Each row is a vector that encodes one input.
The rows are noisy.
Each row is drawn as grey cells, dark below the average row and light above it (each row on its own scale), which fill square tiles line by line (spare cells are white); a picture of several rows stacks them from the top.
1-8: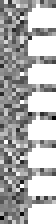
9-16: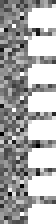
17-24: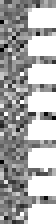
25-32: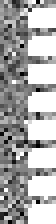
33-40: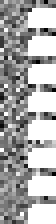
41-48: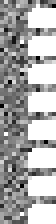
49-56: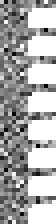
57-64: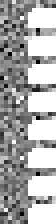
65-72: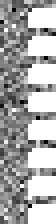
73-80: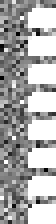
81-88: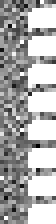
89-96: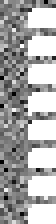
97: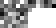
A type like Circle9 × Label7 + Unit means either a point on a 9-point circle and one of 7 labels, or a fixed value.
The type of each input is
Circle8 + Label7 × Tree9.
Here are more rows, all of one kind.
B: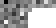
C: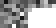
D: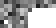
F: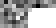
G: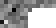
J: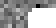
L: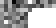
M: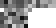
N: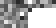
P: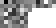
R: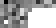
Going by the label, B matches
D, G, P and R.
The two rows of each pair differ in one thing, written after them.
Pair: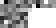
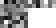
the node of the tree
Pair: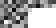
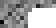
the node of the tree
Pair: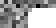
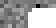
the node of the tree
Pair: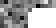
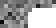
the label
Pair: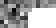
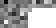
the node of the tree
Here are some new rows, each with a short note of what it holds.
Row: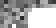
one of 7 labels and a node of a 9-node tree
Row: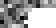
one of 7 labels and a node of a 9-node tree
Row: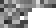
a point on an 8-point circle
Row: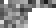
a point on an 8-point circle
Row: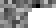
one of 7 labels and a node of a 9-node tree
